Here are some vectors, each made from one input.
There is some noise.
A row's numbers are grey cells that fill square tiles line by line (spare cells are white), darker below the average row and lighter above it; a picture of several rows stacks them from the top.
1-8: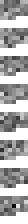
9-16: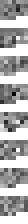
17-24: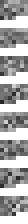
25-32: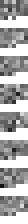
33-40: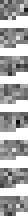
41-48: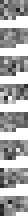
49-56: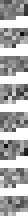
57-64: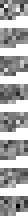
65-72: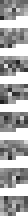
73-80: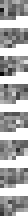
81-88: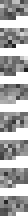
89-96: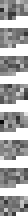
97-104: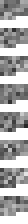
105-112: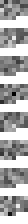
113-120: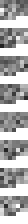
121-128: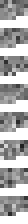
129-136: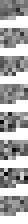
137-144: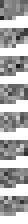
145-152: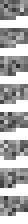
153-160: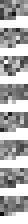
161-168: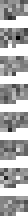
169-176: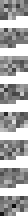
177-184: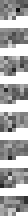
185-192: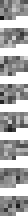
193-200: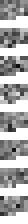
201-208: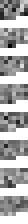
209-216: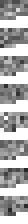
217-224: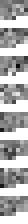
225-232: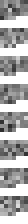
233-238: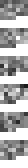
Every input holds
one of 9 labels, together with either one of 9 labels, or a point on a 12-point line.
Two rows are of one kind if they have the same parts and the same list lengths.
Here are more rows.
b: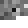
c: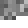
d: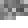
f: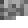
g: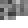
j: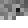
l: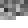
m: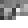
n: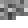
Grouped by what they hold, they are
b, f, g, m, n
c, d, j, l

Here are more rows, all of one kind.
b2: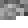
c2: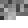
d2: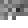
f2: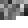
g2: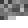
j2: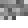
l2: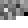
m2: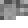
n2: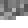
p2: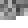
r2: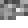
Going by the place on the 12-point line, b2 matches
c2, g2, m2 and r2.
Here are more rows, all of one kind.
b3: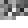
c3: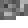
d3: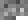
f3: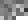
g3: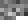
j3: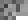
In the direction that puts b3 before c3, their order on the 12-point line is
b3, j3, d3, f3, c3, g3.
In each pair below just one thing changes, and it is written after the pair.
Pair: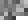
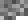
the label
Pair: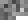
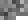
the label
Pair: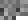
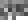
the place on the 12-point line
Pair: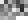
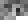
the place on the 12-point line
